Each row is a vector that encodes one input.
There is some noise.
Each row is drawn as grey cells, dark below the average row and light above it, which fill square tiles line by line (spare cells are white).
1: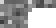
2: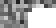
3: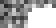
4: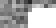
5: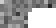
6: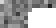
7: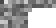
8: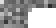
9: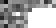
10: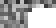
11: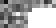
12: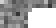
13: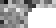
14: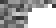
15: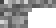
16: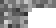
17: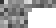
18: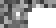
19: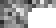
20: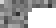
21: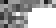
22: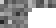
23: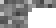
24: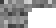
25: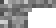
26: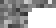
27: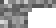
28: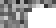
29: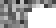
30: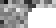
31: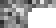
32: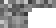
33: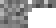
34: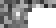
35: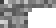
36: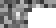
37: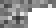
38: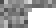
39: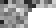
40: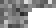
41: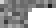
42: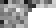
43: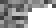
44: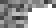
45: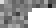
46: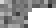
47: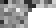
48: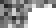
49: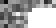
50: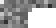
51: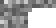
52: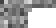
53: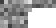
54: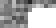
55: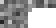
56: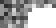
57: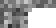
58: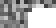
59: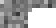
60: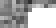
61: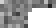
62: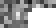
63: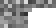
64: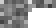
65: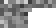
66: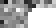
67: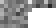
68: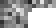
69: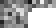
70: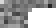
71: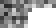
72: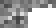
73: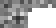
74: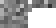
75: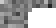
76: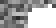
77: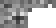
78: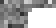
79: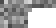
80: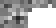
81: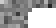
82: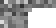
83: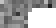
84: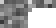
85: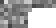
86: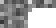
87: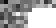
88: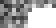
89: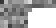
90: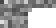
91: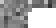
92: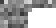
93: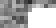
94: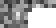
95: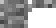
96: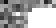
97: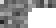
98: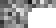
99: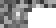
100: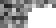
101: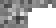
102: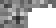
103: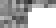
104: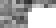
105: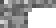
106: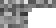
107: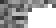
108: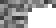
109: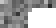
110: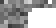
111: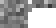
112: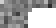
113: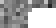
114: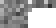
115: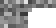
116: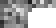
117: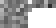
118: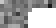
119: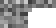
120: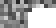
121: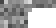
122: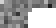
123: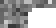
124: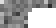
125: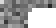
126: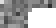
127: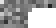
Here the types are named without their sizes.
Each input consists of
either a point on a line and a true/false value, or a node of a tree.
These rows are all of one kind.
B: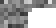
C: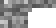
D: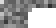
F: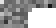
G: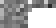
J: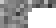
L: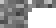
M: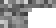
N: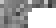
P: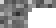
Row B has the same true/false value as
C and M.
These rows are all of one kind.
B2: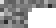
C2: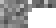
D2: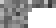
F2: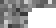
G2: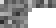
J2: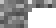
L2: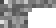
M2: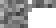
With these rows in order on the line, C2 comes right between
D2 and M2.
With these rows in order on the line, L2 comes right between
B2 and D2.
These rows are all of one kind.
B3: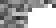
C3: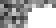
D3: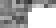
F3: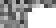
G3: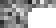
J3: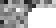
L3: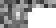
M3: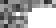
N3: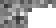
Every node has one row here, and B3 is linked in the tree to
C3, M3 and N3.
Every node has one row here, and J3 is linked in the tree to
G3.
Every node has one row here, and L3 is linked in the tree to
F3.
